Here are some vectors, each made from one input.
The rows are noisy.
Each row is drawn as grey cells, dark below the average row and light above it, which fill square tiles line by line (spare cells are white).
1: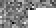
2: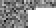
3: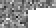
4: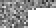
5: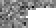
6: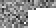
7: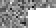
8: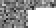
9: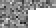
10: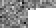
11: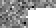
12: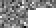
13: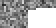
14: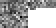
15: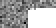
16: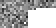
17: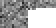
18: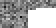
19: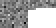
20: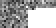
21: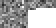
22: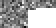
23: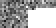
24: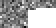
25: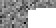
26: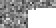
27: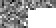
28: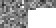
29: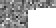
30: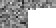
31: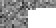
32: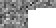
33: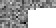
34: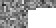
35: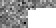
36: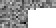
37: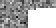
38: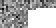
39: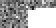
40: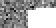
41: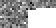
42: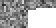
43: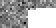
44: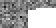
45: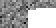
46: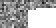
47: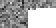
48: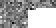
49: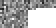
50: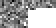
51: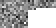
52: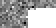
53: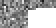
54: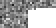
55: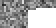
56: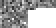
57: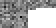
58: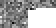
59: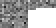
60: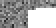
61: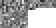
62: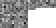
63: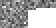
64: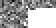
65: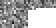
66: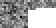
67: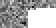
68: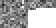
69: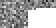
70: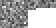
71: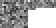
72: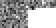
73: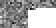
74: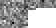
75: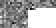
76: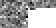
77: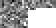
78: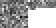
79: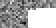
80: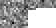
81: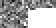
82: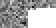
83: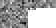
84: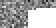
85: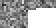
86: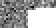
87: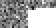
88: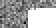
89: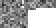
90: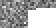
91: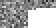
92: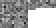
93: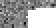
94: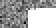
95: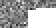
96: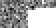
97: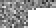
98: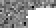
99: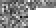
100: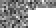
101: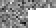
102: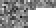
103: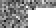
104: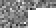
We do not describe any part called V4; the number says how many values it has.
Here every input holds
a point on a 6-point line, together with either a point on a 6-point line, or a value of V4.
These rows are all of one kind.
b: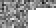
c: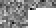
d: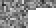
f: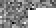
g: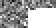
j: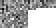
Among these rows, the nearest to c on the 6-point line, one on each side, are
d and f.
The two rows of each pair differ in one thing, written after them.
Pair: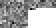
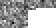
the place on the 6-point line
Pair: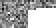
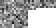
the value of V4
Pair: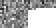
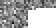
the value of V4
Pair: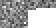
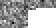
the value of V4
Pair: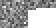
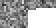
the value of V4
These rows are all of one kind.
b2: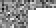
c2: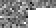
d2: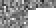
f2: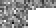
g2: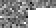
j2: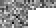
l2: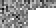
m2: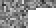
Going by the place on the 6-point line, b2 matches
j2 and l2.
